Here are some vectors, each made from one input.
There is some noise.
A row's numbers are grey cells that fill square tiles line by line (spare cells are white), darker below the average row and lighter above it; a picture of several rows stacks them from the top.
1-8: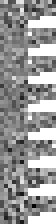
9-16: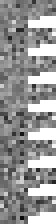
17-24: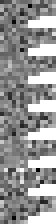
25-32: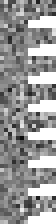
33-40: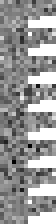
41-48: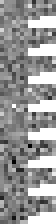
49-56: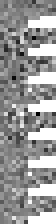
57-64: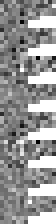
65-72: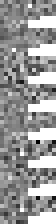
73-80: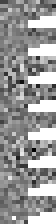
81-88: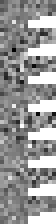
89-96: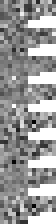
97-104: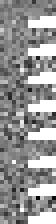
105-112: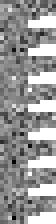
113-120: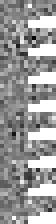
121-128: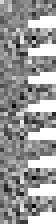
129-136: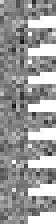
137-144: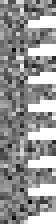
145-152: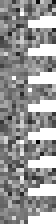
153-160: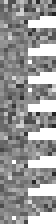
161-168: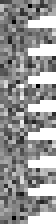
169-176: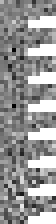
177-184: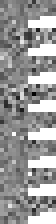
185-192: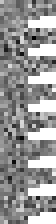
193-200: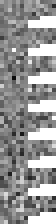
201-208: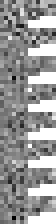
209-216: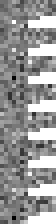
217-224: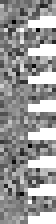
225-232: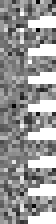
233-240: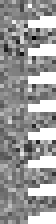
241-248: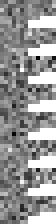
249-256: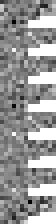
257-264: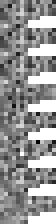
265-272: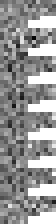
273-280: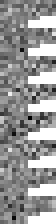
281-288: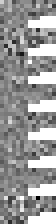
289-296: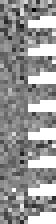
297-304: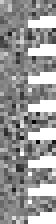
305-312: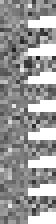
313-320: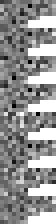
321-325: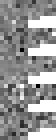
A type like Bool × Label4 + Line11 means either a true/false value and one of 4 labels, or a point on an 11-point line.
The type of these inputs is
(Bool × Bool × Bool + Line8 × Line8) × Line8 + Line9.
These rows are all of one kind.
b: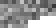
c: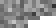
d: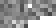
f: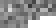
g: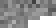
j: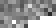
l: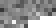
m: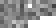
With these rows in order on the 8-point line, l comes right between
g and j.
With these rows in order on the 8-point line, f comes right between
b and g.
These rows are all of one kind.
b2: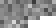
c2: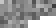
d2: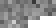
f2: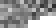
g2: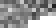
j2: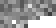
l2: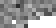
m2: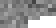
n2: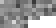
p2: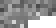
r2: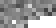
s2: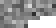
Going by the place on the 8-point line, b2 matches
j2, l2, n2 and r2.
